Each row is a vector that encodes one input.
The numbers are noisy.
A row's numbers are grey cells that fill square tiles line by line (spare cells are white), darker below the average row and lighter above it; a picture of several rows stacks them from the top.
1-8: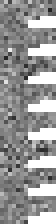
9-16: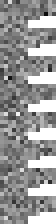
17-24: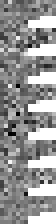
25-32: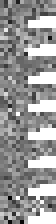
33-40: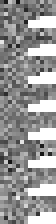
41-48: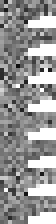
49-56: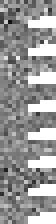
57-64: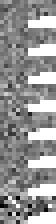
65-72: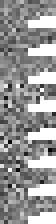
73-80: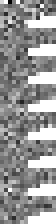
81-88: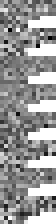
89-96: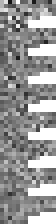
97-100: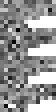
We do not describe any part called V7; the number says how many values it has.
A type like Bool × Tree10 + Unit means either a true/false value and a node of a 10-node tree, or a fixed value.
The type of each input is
(Bool × Bool × Bool + Line4) × V7.
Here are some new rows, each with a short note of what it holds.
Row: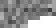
three true/false values and a value of V7
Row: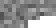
a point on a 4-point line and a value of V7
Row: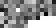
a point on a 4-point line and a value of V7
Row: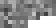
a point on a 4-point line and a value of V7
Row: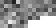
a point on a 4-point line and a value of V7
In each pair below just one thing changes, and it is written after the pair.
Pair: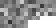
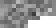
one of the three true/false values
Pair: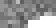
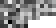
the value of V7
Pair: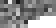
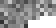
one of the three true/false values
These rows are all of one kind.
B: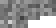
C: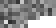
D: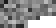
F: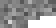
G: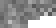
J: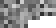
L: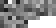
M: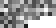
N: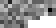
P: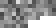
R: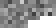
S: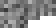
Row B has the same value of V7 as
L and P.
